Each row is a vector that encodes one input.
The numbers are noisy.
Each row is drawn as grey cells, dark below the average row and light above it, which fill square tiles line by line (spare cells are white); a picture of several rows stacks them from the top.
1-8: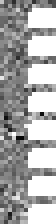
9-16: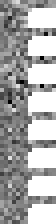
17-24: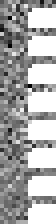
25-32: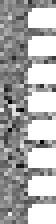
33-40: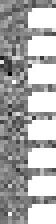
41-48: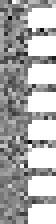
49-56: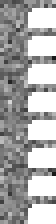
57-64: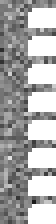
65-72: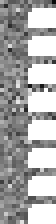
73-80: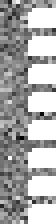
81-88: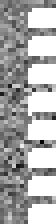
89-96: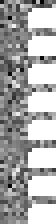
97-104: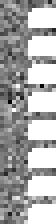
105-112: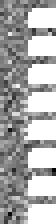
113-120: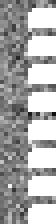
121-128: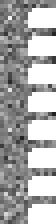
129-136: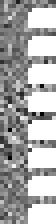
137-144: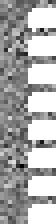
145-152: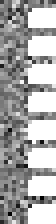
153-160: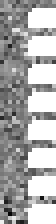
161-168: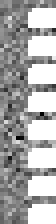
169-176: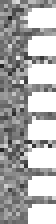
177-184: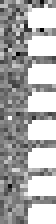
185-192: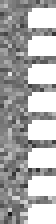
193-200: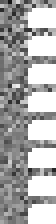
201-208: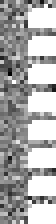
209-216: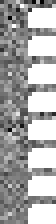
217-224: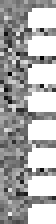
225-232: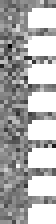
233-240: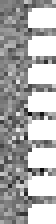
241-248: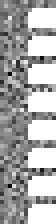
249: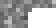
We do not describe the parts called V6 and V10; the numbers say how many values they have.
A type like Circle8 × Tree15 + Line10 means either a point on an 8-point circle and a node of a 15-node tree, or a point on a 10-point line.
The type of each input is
Bool × Line5 + Line8 + (Line9 + V6) × V10.
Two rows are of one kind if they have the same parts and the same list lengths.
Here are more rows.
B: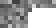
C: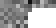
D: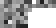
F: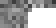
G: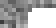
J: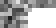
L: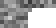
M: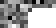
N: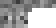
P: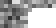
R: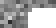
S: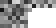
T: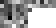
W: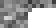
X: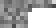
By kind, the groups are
B, F, G, N, X
C, L, R, W
D, M, T
J, P, S

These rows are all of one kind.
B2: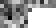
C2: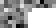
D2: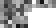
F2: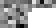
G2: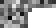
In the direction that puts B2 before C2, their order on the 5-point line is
B2, D2, G2, F2, C2.
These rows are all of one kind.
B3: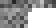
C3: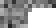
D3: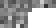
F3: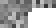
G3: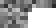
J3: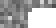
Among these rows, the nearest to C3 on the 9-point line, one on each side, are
B3 and G3.
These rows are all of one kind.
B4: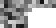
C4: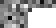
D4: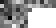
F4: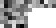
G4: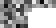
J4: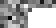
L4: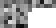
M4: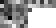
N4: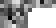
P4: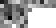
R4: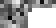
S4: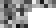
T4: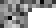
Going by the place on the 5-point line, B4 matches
D4, F4, M4 and P4.
